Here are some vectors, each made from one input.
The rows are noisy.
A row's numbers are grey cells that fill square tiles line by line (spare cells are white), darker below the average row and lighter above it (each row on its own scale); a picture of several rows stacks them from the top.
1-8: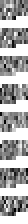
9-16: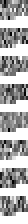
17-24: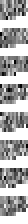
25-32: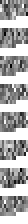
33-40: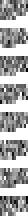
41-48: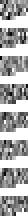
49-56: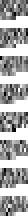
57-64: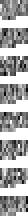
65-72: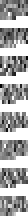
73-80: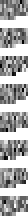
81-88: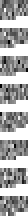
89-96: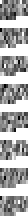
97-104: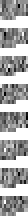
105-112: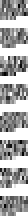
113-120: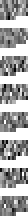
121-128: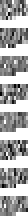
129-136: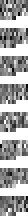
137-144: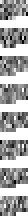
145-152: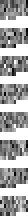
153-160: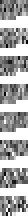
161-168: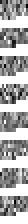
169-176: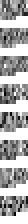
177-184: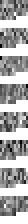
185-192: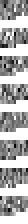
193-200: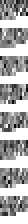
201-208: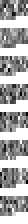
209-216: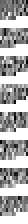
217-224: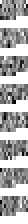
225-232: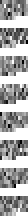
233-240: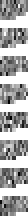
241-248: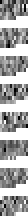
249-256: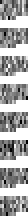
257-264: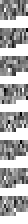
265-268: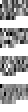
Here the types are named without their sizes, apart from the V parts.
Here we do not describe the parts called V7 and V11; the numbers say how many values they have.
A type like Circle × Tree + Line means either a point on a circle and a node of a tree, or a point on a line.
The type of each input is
(Bool × Bool × Bool × Bool × Bool × V11 + Label) × V7.
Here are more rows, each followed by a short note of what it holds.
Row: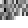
a label and a value of V7
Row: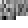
five true/false values, a value of V7 and a value of V11
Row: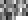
a label and a value of V7
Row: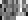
a label and a value of V7
